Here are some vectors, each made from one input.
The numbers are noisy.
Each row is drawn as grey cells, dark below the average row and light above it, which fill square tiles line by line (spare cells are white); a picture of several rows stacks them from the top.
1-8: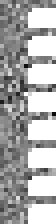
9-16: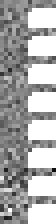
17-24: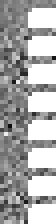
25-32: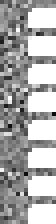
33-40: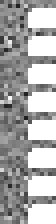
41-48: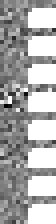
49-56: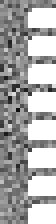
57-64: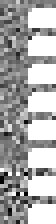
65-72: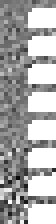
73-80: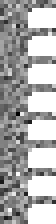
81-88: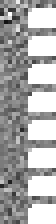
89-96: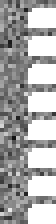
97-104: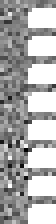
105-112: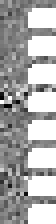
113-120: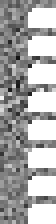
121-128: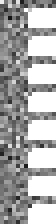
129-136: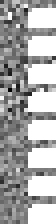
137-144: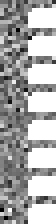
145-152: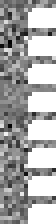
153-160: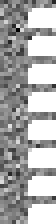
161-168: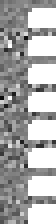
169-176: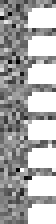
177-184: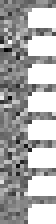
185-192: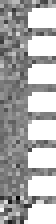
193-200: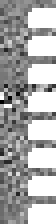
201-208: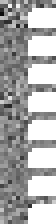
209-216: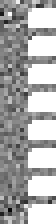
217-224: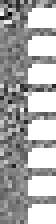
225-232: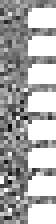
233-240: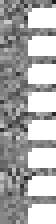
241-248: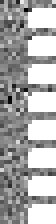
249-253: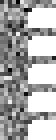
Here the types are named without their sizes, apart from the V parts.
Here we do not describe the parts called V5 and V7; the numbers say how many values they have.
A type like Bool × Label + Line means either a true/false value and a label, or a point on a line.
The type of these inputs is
Bool × (Tree + V5) + V7.
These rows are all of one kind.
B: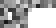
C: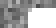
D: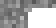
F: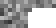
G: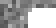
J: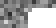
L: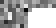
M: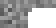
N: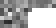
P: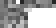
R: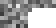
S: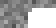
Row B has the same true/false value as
C, G and L.
